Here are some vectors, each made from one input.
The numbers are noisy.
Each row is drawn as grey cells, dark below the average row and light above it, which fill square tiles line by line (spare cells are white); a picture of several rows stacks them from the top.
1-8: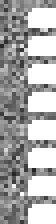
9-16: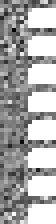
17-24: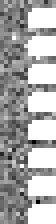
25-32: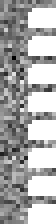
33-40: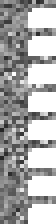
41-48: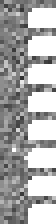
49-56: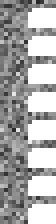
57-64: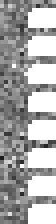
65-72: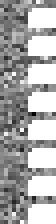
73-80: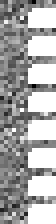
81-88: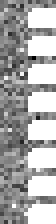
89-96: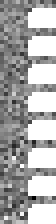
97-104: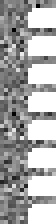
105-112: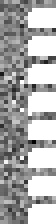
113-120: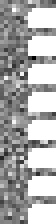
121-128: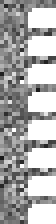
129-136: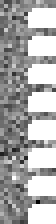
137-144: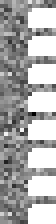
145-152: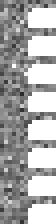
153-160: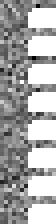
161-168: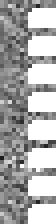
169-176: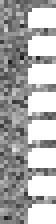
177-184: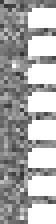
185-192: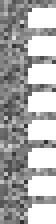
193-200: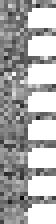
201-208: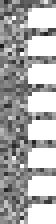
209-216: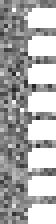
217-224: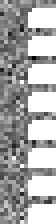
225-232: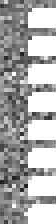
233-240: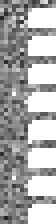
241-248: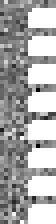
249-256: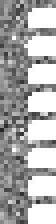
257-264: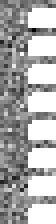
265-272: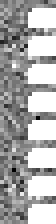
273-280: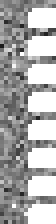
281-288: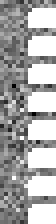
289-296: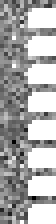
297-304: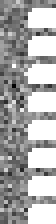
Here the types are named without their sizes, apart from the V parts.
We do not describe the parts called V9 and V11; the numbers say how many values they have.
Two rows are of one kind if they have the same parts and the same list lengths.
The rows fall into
4 kinds.
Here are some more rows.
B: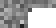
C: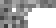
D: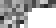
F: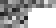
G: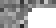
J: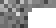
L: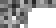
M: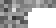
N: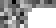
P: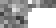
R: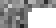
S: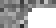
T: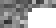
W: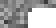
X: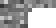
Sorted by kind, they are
B, G, S, T, W, X
C, M, P
D, F, L, N
J, R

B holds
a label and a value of V11.
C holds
a point on each of two lines.
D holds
a value of V9.
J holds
a label and a node of a tree.
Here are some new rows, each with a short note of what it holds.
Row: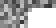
a value of V9
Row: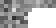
a point on each of two lines
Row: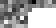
a value of V9
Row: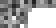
a value of V9
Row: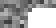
a label and a value of V11
